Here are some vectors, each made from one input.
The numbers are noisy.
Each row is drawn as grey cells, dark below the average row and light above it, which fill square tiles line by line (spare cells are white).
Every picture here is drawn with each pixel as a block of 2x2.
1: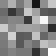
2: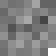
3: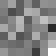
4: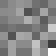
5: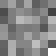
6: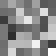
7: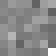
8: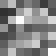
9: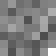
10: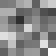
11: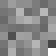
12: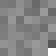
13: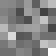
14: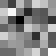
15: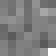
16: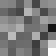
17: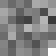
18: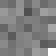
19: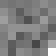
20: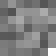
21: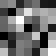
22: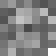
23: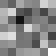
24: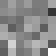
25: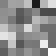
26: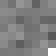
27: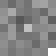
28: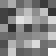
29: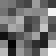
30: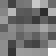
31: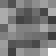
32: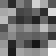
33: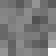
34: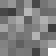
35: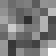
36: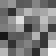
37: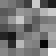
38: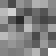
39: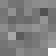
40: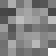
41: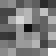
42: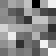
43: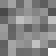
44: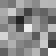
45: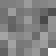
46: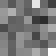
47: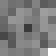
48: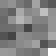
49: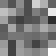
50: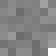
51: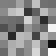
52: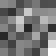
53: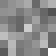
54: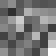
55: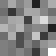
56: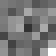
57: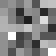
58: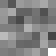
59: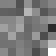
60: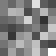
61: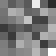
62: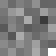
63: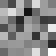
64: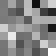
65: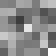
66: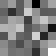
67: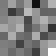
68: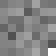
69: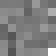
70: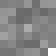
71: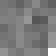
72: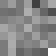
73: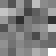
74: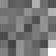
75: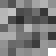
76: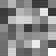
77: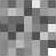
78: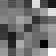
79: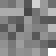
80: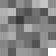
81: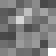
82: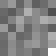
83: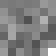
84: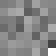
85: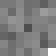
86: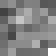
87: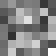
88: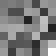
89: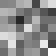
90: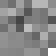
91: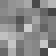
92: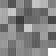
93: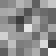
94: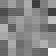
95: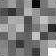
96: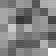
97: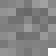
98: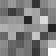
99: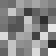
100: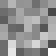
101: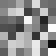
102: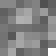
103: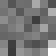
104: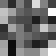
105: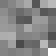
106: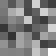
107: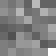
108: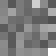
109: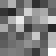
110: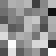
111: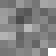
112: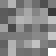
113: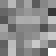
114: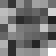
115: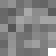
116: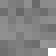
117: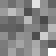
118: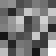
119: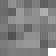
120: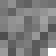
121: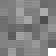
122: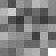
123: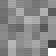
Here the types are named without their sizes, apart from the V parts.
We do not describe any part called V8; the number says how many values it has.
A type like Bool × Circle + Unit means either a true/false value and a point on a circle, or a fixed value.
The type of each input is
(Line + Tree) × V8.
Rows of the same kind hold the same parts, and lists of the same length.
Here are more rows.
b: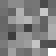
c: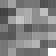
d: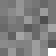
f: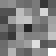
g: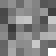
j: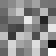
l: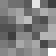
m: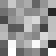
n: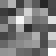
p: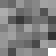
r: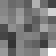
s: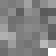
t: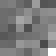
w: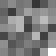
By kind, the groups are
b, c, d, f, j, m, p, r, w
g, l, n, s, t

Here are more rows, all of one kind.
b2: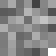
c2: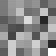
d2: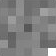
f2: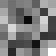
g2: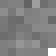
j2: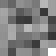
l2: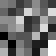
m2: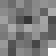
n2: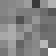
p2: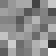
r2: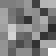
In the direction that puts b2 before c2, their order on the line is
l2, b2, m2, j2, g2, c2, r2, f2, p2, d2, n2.
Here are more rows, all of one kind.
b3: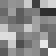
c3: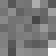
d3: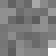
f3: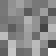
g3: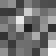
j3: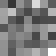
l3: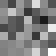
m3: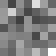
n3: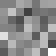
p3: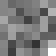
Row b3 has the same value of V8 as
c3, j3 and l3.
